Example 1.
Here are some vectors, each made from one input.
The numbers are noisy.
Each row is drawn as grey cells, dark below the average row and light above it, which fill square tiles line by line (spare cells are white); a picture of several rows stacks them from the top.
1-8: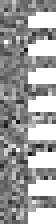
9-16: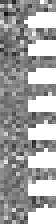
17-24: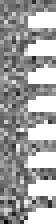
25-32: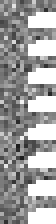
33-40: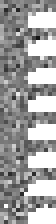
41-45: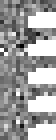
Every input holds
a point on an 8-point line.
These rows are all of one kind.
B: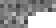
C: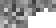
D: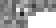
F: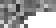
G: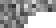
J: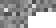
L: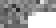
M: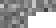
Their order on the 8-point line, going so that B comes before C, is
F, L, M, J, B, C, D, G.
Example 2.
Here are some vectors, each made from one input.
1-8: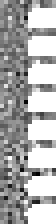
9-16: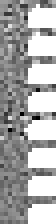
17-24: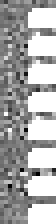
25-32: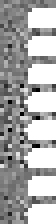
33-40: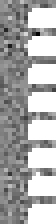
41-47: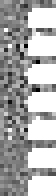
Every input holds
a point on a 7-point line.
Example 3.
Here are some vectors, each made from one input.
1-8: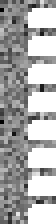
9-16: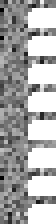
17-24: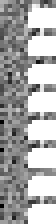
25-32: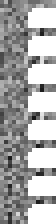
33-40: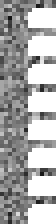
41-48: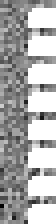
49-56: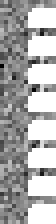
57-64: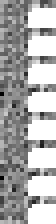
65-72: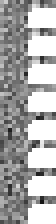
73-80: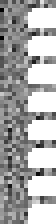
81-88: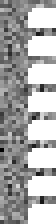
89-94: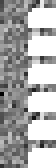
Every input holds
a point on a 6-point line.
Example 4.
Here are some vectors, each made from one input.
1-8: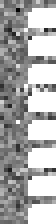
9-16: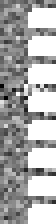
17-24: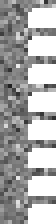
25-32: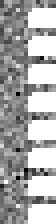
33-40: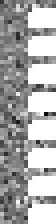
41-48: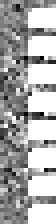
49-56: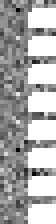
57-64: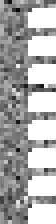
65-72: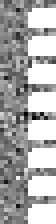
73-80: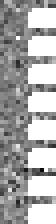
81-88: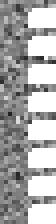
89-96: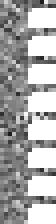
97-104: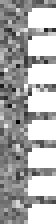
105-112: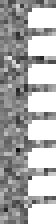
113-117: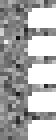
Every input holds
three true/false values.
